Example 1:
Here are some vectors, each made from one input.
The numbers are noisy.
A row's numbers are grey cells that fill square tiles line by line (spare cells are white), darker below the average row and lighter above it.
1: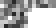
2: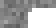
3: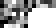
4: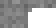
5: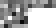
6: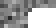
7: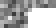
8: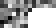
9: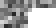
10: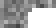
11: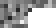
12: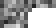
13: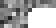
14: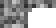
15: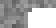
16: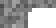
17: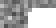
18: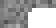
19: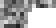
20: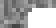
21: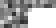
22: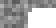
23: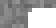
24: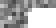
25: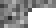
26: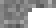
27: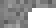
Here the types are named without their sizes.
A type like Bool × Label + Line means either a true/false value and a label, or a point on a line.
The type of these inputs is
Line.
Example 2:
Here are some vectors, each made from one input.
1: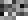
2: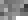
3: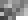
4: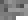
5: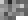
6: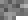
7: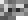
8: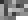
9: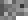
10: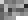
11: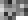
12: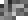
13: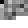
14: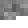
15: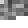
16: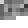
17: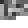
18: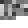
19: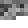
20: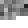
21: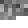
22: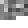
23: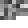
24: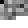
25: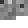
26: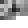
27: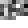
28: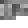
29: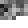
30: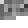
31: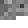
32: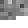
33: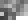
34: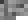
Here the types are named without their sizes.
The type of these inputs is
Line.
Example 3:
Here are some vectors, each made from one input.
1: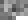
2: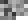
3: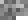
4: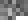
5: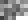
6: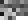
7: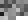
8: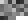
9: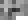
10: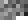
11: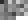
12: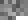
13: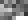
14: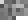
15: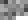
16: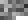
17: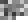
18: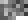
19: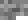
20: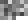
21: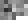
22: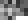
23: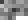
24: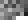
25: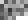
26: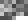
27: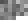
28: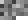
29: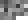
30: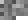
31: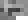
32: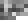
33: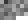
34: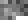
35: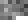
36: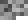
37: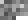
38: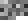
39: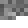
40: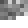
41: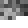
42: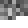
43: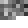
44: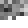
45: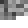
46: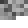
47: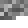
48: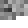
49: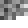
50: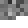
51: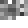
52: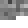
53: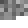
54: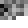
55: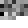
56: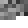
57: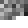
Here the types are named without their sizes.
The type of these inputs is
Line.
